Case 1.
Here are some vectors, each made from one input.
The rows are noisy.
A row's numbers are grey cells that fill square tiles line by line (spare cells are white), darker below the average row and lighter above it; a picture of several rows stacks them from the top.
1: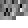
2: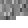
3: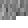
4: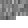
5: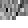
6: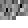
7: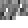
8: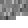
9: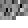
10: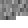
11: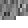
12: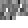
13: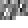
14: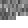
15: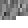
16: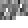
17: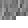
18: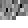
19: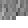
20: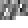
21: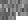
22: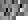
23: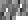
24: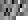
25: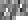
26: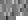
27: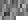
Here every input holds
a point on a 4-point line.
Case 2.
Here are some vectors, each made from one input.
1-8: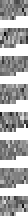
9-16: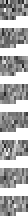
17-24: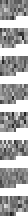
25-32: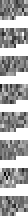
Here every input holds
a node of a 7-node tree.
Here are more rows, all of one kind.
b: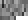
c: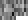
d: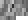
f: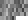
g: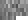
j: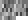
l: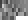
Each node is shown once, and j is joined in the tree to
d.
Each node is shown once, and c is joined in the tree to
b.
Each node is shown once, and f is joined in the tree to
g and l.
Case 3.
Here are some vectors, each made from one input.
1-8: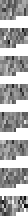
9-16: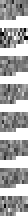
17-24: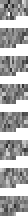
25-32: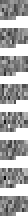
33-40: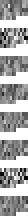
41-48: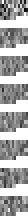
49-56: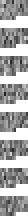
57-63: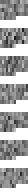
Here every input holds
either a point on a 9-point circle, or a fixed value.
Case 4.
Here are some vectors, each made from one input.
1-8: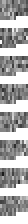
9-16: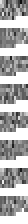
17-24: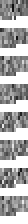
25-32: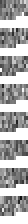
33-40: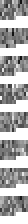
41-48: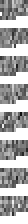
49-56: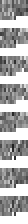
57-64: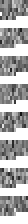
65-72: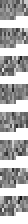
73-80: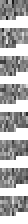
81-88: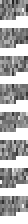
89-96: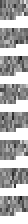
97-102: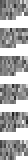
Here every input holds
a point on a 14-point line.
